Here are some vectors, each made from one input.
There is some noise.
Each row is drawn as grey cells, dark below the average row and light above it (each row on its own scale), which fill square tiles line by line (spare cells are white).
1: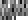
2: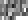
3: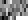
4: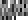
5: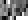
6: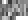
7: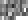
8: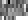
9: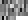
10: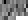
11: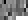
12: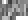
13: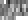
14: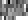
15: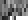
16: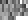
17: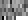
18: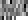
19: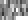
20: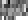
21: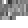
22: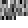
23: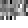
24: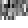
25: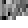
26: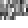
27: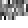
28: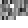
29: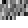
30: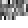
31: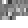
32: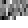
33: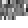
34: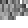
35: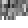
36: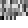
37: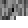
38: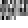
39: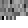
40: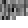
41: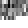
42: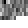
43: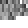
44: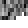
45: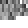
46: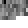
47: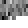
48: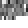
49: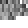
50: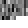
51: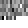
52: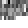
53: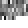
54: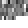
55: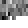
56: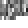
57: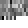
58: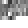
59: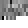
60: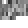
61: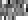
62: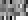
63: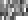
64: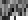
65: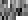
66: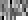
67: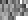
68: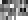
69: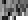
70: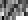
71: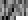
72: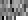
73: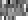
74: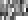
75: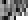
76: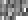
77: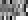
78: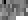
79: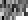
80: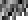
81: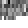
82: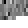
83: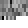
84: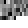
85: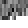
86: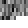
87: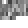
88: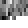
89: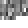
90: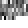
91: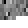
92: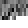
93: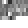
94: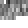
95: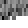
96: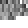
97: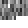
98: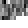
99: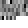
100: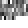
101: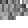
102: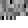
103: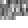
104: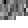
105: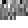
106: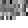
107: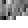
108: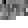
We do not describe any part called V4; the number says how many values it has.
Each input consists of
a list of up to two items, each a point on a 5-point line and a value of V4.
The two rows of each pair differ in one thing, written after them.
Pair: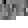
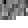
the place on the 5-point line in item 1 of the list
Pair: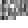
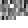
the place on the 5-point line in item 1 of the list
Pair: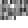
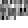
the value of V4 in item 2 of the list
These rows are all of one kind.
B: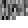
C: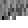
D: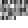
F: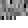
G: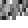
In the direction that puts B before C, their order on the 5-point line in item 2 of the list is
B, C, F, G, D.
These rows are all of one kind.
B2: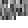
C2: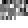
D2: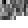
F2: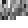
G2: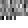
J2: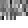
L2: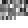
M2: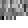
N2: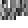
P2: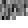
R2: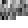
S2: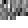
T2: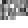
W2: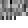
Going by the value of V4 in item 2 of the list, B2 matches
G2, M2, P2 and R2.
